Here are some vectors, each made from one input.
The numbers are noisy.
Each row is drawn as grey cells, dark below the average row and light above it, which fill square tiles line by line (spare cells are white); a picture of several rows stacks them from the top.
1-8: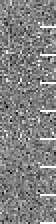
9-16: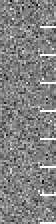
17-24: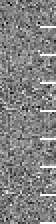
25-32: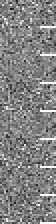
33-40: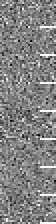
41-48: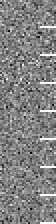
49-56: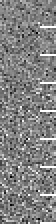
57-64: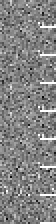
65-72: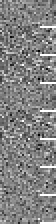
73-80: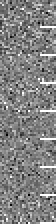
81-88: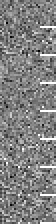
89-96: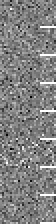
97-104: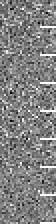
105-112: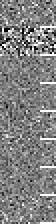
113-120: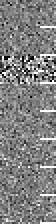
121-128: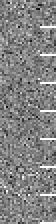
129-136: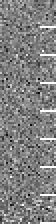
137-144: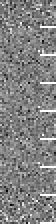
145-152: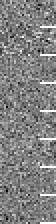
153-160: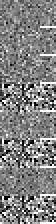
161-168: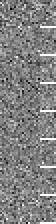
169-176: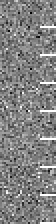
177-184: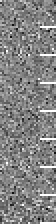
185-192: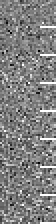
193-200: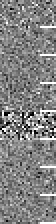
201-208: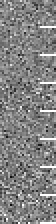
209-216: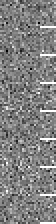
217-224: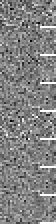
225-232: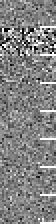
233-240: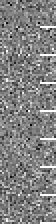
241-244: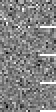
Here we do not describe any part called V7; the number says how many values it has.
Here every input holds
a list of up to two items, each a true/false value and a value of V7.
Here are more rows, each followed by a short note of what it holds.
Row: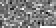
a list of one item
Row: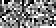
the empty list
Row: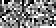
the empty list
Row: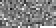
a list of one item
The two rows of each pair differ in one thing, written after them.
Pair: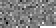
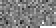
the value of V7 in item 2 of the list
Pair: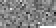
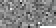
the value of V7 in item 2 of the list
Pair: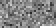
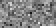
the value of V7 in item 2 of the list
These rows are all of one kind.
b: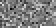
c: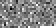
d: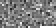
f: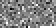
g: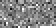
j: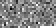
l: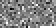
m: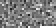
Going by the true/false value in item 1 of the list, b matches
d and m.
